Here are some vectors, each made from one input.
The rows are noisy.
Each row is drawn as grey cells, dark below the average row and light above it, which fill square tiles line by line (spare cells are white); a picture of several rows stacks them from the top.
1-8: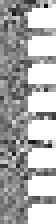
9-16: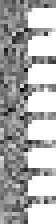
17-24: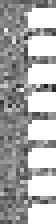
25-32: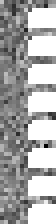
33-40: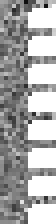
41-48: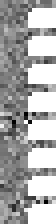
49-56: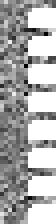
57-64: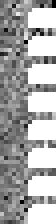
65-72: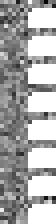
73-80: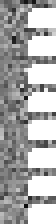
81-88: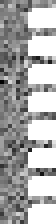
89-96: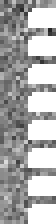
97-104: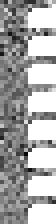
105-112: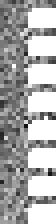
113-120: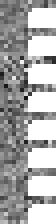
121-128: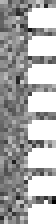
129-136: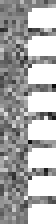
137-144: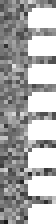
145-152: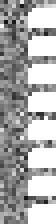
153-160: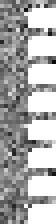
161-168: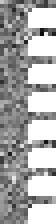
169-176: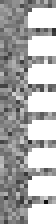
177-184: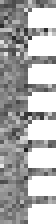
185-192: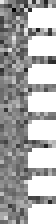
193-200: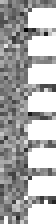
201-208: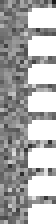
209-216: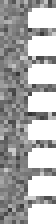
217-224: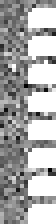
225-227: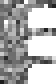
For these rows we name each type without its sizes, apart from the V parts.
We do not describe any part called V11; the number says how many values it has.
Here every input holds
a point on each of two lines, together with either four true/false values, or a value of V11.
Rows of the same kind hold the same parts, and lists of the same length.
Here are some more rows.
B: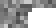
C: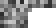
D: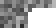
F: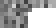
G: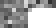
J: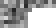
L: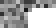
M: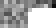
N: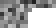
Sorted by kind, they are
B, C, J, L, M, N
D, F, G

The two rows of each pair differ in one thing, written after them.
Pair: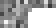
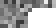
the value of V11
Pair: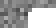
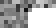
the place on one of the two lines
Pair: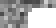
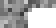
the value of V11
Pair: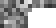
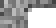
the value of V11
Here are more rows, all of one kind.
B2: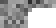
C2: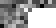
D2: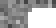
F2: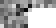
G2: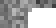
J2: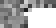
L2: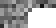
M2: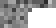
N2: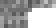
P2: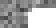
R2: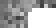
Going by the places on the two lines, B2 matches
D2 and M2.
